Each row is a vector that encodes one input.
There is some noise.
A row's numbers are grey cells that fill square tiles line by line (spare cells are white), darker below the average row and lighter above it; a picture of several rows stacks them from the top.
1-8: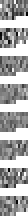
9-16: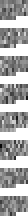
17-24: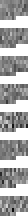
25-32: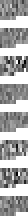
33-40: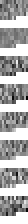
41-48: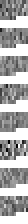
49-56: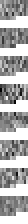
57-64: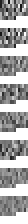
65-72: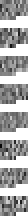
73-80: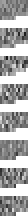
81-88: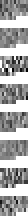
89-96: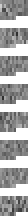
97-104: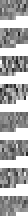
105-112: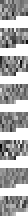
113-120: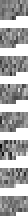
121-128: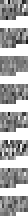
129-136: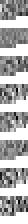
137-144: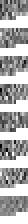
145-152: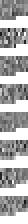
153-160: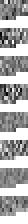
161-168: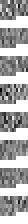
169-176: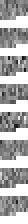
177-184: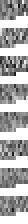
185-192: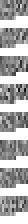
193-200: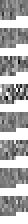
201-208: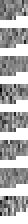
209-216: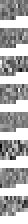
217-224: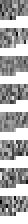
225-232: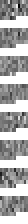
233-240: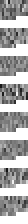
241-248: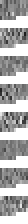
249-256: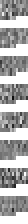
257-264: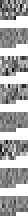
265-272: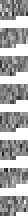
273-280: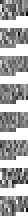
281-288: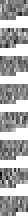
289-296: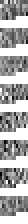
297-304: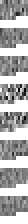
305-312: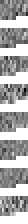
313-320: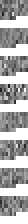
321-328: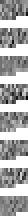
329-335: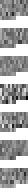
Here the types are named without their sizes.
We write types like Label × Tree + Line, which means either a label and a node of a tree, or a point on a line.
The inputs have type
List(Line).
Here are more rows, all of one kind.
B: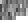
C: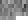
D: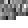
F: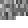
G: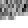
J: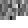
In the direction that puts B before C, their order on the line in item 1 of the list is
J, D, B, F, C, G.
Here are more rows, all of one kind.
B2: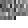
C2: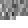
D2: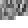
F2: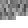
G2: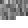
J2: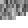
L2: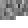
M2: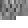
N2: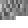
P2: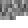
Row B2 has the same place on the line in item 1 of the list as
D2 and M2.
